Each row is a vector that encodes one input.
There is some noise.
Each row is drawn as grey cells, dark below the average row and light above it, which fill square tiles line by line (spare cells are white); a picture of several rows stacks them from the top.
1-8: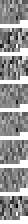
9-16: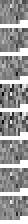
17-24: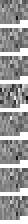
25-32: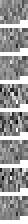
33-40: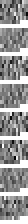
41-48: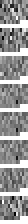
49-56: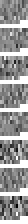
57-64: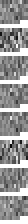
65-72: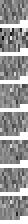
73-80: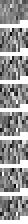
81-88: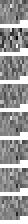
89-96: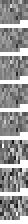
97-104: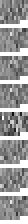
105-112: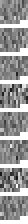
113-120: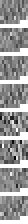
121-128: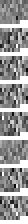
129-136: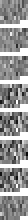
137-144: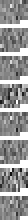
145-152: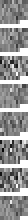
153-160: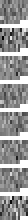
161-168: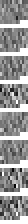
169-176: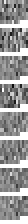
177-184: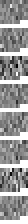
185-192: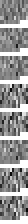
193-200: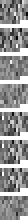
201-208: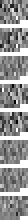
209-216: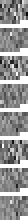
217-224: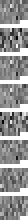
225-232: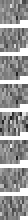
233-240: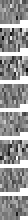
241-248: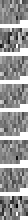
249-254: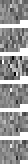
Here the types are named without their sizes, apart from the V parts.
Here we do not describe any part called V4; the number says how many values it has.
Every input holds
either a node of a tree, or a list of items, each a point on a line and a value of V4.
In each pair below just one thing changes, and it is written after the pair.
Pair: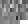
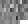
the value of V4 in item 2 of the list
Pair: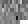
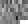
the place on the line in item 1 of the list
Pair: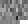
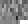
the place on the line in item 2 of the list
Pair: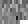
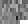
the place on the line in item 1 of the list
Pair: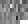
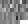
the value of V4 in item 2 of the list
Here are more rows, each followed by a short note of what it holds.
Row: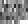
the empty list
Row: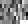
a node of a tree
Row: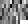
a node of a tree
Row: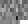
a list of two items
